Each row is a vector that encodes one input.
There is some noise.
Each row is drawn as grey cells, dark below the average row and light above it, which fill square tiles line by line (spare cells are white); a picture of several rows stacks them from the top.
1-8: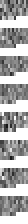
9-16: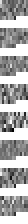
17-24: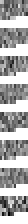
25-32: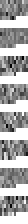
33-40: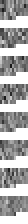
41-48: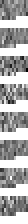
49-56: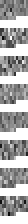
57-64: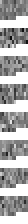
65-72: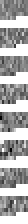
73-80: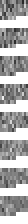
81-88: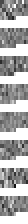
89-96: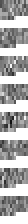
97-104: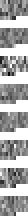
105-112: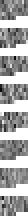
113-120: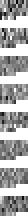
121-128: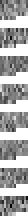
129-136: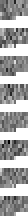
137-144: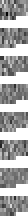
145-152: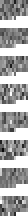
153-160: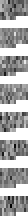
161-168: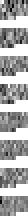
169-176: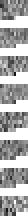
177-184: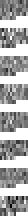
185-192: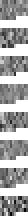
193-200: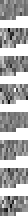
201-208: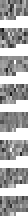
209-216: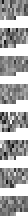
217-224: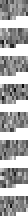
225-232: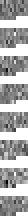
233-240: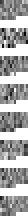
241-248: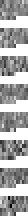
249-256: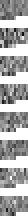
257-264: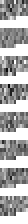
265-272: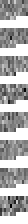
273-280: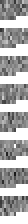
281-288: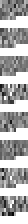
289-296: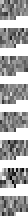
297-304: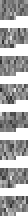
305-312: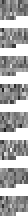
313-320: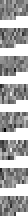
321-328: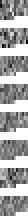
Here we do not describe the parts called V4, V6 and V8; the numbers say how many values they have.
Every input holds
a value of V4, a value of V6 and a value of V8, together with either a point on a 10-point circle and a true/false value, or one of 7 labels.
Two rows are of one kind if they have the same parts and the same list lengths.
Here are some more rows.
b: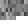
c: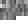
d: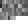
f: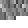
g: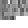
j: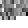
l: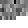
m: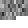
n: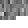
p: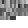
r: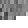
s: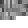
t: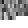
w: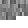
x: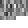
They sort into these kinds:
b, c, j, m, n, r, t, w, x
d, f, g, l, p, s

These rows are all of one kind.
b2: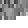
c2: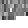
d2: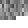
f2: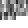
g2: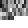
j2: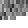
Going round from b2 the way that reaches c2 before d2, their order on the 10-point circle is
b2, c2, d2, g2, f2, j2.
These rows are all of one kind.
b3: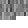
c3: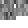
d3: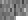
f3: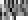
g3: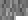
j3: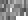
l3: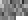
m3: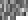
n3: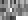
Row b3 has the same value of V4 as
d3 and n3.
